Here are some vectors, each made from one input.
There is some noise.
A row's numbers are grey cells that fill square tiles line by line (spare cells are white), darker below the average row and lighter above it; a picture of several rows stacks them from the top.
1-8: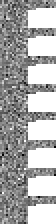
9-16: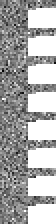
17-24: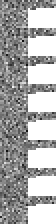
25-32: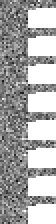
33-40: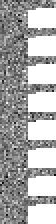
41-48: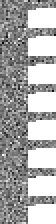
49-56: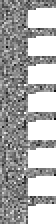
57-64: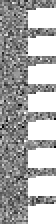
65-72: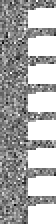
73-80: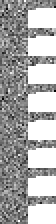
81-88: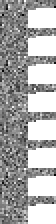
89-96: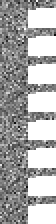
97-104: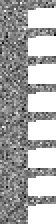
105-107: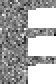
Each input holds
either a point on a 9-point circle and a point on an 8-point line, or a point on a 10-point line.
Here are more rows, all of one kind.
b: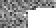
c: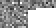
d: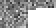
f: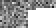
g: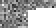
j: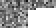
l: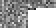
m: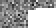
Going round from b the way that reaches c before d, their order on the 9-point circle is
b, f, c, d, j, m, g, l.
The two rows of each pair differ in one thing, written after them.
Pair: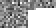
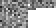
the place on the 9-point circle
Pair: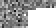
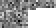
the place on the 9-point circle
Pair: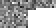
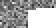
the place on the 8-point line
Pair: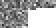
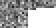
the place on the 8-point line
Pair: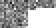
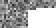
the place on the 9-point circle
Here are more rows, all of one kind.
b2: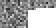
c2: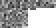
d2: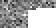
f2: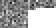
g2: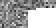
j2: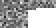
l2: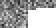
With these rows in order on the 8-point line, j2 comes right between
c2 and g2.
